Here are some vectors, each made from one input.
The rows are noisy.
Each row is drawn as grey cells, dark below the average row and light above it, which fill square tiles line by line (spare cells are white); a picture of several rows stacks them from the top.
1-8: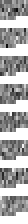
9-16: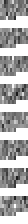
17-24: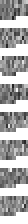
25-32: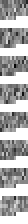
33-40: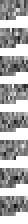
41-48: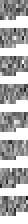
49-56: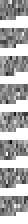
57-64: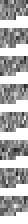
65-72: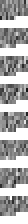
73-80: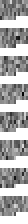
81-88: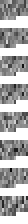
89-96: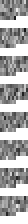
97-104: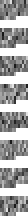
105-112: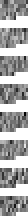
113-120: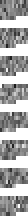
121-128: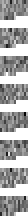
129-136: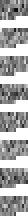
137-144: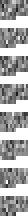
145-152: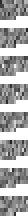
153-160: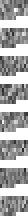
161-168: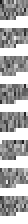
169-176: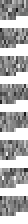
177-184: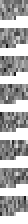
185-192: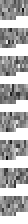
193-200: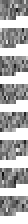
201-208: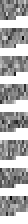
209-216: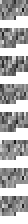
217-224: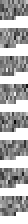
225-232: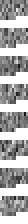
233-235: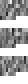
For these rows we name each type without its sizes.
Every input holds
a point on a circle, together with either a point on a line, or a node of a tree.
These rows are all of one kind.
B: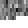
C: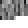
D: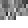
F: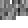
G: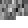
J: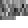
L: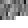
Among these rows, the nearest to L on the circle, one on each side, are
C and D.
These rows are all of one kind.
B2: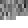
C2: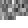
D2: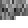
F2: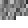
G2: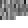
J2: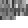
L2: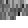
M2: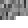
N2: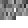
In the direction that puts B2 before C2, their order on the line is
M2, D2, J2, L2, G2, B2, C2, N2, F2.
